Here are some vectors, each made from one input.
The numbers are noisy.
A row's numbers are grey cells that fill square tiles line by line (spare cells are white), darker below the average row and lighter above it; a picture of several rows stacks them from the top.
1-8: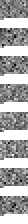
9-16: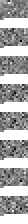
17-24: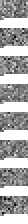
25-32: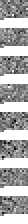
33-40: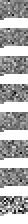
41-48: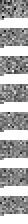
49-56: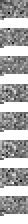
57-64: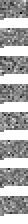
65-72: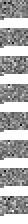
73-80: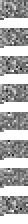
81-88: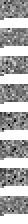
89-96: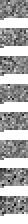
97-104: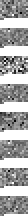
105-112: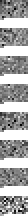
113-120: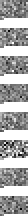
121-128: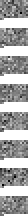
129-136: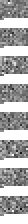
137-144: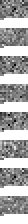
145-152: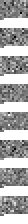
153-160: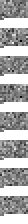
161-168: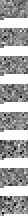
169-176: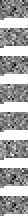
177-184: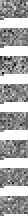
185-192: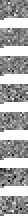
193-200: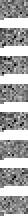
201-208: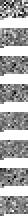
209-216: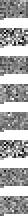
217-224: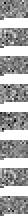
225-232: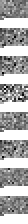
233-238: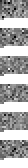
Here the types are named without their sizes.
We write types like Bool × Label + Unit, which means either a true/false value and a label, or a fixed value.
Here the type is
List(Line).
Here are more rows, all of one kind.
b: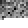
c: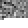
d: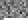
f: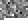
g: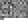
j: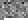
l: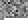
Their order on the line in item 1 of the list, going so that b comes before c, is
b, c, g, d, j, l, f.
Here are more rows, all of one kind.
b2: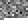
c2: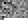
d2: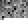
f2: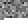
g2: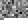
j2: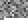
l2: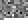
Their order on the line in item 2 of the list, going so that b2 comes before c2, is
g2, l2, b2, d2, f2, c2, j2.
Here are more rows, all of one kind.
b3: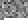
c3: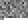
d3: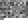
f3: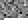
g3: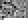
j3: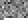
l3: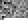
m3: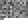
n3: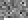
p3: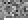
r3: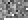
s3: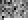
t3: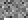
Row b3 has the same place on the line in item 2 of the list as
l3 and p3.
